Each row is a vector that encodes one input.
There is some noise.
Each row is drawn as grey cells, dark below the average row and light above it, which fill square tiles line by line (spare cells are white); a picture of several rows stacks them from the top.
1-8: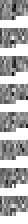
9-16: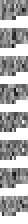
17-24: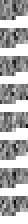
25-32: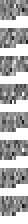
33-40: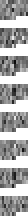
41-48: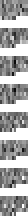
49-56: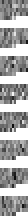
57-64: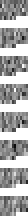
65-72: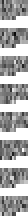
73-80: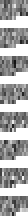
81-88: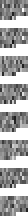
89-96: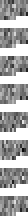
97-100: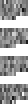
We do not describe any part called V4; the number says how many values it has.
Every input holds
a value of V4, together with either a node of a 7-node tree, or three true/false values.
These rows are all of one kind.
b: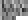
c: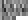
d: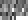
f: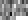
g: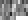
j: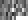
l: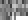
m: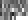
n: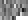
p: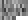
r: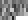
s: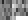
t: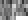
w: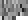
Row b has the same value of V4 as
c, n, p and w.
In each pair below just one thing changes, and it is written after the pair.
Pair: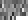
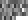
one of the three true/false values
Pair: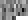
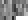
the value of V4
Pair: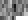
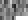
one of the three true/false values
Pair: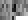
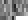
one of the three true/false values
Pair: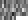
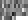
one of the three true/false values
